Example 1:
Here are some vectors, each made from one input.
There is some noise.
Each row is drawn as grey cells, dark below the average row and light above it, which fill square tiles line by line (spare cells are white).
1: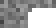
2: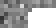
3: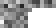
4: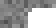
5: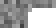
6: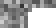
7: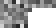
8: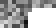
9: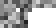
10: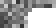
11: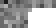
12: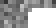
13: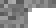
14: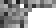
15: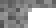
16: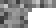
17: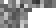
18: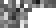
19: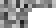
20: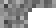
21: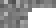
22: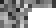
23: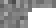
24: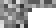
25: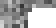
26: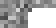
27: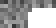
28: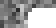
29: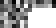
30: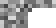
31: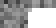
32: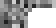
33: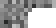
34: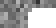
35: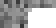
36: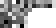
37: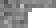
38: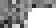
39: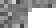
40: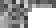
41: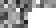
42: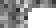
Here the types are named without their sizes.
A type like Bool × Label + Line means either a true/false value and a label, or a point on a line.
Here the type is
Line × Line.
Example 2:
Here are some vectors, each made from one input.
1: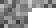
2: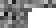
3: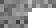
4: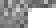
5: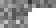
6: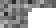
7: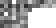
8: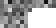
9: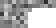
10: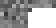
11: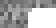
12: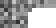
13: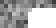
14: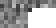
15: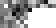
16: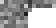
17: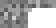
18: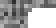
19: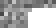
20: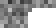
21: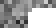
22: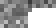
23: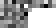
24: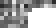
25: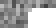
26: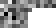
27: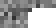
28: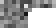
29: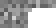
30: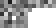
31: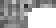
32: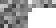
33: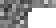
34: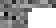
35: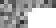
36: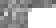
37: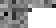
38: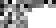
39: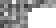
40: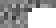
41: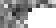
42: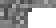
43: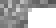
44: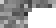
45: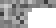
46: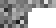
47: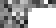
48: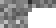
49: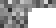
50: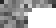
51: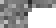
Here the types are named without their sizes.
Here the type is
Bool × Bool × Bool.
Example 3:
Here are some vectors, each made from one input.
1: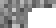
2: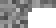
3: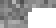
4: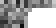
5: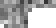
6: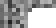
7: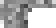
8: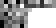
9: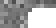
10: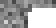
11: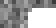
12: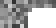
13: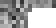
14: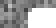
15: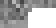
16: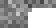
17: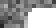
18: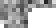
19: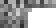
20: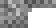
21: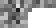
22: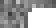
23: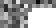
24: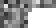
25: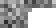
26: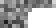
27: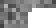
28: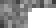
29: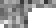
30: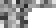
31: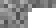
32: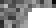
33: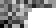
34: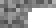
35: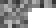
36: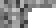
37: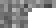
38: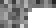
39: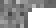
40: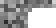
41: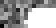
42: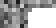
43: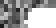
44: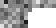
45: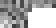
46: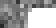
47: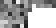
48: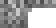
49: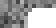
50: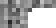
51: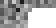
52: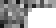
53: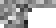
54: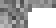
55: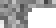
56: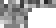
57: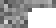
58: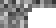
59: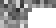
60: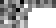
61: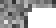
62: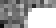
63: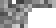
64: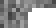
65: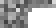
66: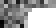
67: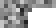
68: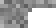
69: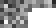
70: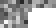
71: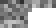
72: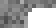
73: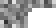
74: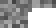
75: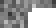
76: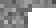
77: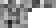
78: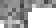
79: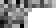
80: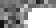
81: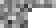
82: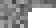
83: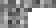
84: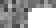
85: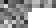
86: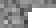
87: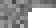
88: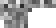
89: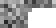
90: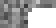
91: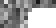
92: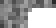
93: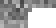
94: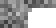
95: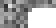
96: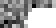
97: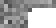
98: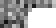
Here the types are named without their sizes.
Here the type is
Line.
